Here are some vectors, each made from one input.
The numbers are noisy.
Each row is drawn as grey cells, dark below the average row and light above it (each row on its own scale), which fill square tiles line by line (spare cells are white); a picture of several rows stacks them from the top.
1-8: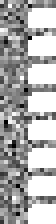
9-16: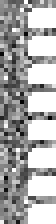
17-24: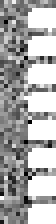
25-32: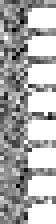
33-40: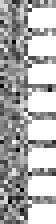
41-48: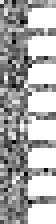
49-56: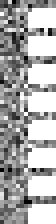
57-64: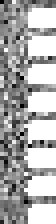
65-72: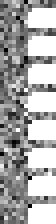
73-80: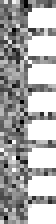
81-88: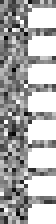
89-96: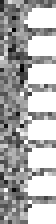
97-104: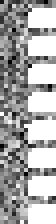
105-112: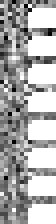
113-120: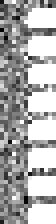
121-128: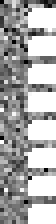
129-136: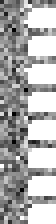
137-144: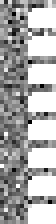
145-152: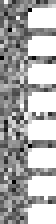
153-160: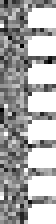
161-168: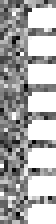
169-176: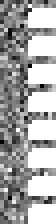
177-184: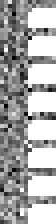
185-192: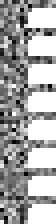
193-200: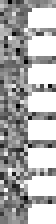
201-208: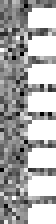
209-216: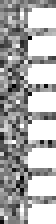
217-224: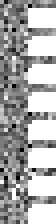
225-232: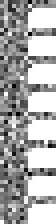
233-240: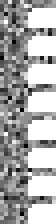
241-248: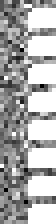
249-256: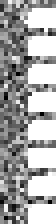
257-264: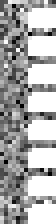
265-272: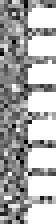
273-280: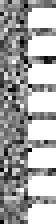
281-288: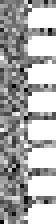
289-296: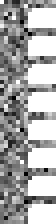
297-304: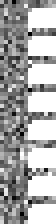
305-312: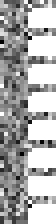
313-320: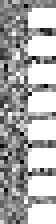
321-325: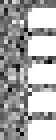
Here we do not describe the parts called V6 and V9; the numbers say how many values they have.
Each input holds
a true/false value, together with either a point on a 15-point line, or a value of V6 and a value of V9.
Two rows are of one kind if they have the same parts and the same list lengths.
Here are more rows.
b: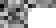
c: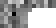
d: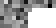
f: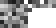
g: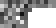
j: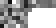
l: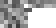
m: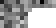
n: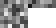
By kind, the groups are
b, c, l, m, n
d, f, g, j

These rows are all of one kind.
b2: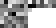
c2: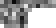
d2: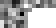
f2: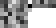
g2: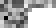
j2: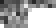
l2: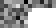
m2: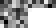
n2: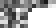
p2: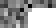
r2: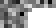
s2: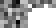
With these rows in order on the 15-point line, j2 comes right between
c2 and g2.
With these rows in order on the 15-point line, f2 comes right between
b2 and p2.
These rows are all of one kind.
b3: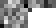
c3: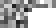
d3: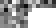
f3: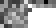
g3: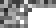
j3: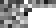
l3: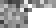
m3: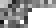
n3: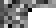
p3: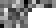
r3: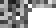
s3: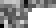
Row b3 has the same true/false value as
c3, d3, p3 and s3.
